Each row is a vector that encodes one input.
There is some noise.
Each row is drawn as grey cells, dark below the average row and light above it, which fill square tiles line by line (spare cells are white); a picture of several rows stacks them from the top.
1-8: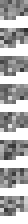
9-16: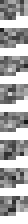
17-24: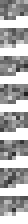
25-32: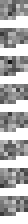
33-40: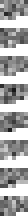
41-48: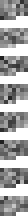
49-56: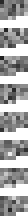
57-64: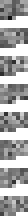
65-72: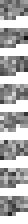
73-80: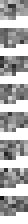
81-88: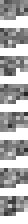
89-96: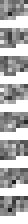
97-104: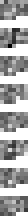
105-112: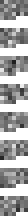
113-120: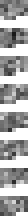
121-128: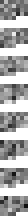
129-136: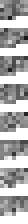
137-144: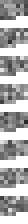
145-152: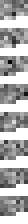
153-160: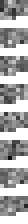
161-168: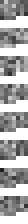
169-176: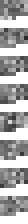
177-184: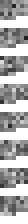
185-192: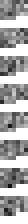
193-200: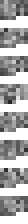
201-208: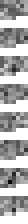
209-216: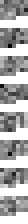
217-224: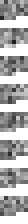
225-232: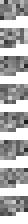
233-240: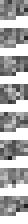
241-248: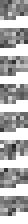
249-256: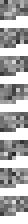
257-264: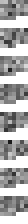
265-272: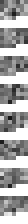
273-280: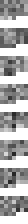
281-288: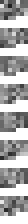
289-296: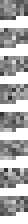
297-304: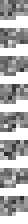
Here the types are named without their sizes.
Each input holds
either a point on a circle, or a fixed value, or two labels.
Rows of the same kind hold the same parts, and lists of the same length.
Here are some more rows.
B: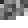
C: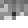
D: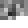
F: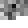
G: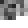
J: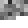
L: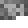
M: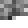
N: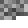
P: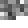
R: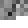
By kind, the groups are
B, C, D, F, G, J, M, N, R
L
P

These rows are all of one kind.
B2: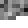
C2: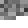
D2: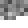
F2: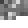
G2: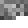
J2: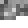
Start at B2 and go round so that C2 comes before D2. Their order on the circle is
B2, C2, D2, F2, G2, J2.
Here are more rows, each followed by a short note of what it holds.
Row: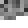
a point on a circle
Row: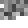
two labels
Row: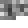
a fixed value
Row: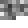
a fixed value
